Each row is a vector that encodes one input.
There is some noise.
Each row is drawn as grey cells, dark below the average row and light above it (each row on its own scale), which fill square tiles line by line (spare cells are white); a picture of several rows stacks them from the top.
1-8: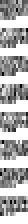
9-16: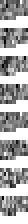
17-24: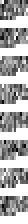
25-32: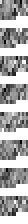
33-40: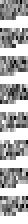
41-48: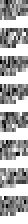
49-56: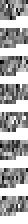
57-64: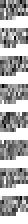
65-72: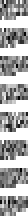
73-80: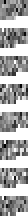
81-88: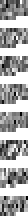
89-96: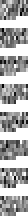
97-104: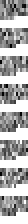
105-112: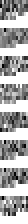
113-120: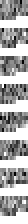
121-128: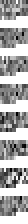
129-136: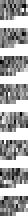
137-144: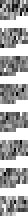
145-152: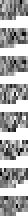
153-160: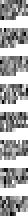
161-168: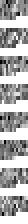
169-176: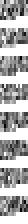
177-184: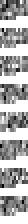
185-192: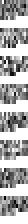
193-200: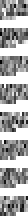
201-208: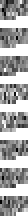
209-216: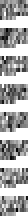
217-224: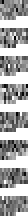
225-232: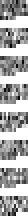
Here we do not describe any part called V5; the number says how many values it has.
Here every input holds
a value of V5, together with either a point on a 7-point line, or a list of up to two points on a 9-point circle.
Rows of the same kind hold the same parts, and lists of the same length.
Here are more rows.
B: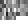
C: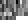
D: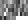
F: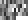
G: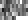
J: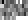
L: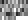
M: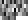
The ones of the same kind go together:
B, L
C, D
F, M
G, J

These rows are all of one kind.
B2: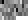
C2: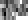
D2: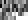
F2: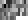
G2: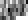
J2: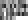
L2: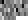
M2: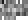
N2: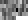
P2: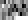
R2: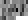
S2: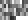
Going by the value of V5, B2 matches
L2, N2 and S2.
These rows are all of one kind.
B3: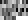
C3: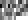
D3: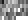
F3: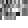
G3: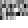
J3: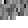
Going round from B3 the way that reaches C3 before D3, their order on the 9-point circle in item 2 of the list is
B3, G3, F3, C3, J3, D3.
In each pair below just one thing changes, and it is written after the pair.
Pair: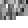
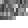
the place on the 9-point circle in item 1 of the list
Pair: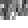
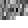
the value of V5
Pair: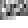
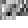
the place on the 9-point circle in item 2 of the list
